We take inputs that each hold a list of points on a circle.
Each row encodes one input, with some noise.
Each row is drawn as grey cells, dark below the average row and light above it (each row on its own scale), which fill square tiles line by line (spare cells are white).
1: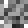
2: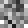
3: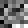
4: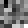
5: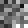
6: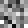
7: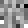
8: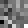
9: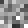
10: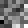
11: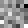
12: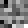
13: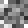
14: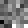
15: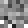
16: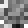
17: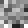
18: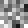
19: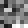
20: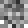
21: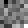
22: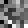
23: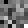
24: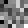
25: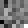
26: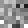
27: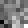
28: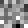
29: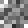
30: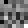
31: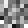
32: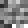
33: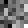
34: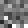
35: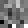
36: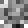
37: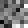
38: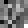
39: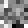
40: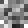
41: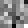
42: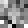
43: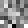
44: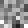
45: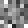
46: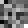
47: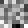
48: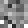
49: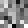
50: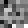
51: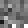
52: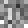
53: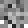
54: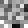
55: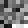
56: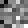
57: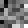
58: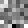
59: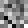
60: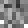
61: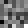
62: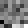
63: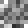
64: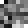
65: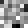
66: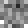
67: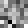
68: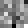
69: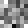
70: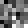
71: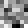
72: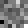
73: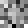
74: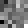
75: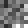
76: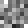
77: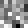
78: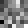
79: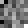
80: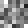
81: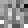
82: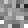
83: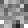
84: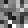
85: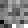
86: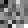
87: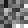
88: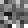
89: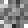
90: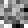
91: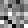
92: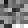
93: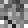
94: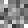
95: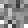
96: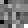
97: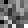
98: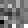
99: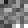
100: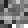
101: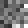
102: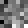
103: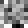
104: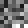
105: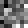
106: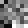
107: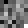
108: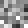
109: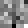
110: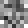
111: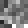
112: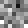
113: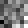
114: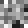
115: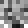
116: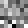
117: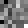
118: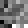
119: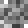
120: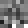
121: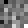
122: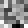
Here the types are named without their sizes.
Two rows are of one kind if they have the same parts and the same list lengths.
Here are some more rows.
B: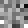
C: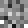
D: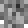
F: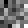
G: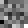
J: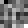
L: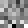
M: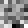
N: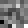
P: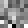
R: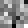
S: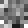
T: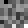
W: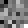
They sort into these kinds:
B, C, D, L, M, P, S
F, G, J, N, T, W
R

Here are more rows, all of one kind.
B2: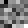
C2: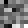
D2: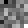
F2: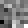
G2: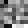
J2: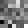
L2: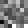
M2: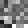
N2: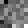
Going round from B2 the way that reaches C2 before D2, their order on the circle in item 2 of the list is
B2, C2, G2, L2, F2, J2, M2, N2, D2.
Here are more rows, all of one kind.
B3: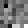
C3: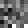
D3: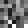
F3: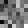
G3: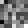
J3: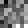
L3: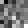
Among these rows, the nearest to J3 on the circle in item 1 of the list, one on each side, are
B3 and L3.
